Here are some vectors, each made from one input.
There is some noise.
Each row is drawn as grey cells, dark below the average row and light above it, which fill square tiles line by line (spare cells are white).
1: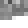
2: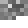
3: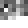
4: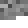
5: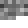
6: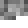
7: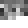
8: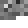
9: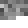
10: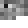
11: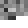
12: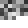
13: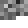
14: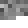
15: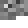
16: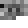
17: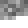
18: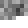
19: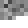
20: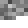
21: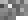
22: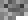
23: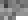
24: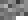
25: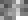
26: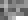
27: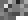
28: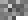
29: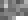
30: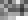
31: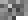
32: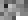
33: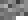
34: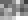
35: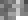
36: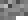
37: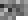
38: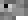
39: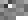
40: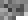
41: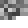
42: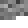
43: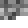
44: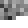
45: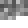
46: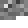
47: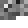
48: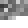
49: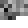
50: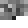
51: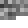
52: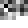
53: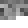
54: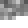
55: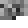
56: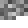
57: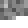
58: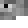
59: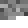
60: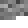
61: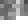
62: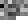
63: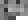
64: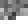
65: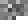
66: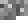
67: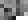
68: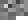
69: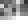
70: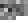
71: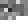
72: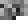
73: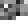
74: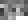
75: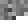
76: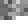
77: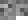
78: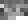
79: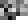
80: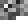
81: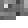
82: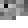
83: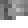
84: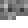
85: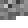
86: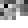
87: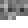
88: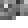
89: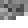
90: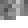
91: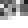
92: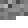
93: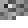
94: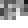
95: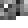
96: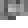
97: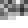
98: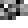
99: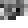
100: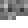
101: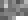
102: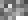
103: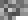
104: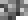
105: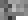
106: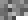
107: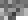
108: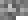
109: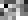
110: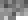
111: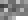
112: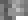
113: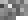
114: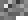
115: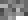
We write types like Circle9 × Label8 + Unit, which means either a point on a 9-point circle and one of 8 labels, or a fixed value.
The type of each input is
(Circle6 + Line4) × (Tree7 + Unit).
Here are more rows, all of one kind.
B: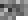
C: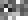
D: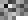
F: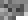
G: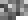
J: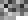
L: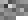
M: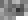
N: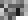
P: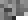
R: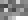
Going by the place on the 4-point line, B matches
C, F, M and P.
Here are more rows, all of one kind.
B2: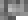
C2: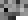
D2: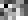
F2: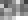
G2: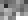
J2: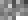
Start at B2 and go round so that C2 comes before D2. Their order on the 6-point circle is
B2, F2, G2, J2, C2, D2.
